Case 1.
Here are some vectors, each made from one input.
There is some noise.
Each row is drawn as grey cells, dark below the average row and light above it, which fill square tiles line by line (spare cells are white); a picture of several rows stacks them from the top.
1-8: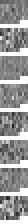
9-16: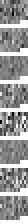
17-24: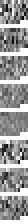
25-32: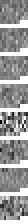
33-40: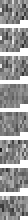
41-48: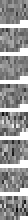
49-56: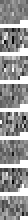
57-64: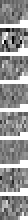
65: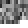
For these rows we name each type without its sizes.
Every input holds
either a label, or a point on a line.
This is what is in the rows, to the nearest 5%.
About 35% of them hold a label. The rest hold a point on a line.
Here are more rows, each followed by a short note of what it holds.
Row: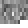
a point on a line
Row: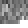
a point on a line
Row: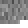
a point on a line
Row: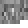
a label
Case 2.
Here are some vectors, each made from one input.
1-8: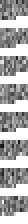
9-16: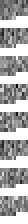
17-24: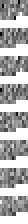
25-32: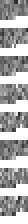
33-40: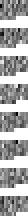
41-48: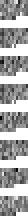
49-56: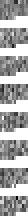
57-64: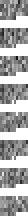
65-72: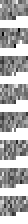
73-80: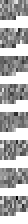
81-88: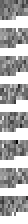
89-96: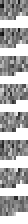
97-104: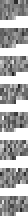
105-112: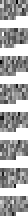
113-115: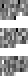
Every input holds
a point on a 13-point circle and a true/false value.
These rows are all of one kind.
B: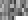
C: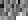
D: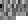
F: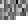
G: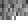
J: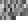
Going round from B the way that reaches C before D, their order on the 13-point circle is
B, J, F, G, C, D.
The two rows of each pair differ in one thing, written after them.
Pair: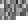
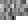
the place on the 13-point circle
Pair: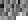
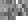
the place on the 13-point circle
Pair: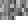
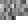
the true/false value
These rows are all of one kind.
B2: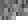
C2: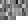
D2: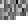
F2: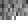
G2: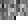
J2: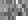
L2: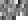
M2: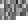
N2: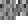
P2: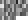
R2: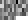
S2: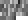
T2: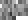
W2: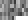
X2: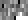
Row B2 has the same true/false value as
F2, J2, N2 and W2.
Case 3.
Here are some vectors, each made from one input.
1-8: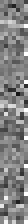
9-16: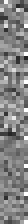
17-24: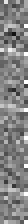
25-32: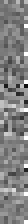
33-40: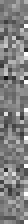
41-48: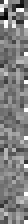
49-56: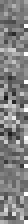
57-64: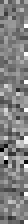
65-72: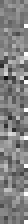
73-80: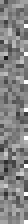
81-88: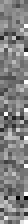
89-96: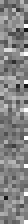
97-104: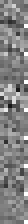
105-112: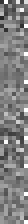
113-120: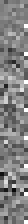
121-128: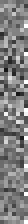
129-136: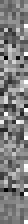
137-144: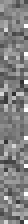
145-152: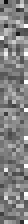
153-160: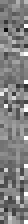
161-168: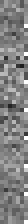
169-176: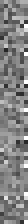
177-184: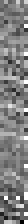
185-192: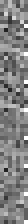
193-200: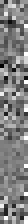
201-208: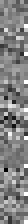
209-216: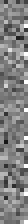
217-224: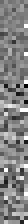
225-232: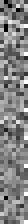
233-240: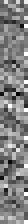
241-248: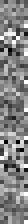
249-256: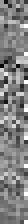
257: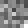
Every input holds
either a point on a 17-point circle, or a point on a 12-point line.
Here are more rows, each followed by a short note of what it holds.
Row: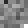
a point on a 17-point circle
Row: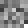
a point on a 12-point line
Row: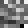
a point on a 17-point circle
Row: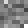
a point on a 12-point line
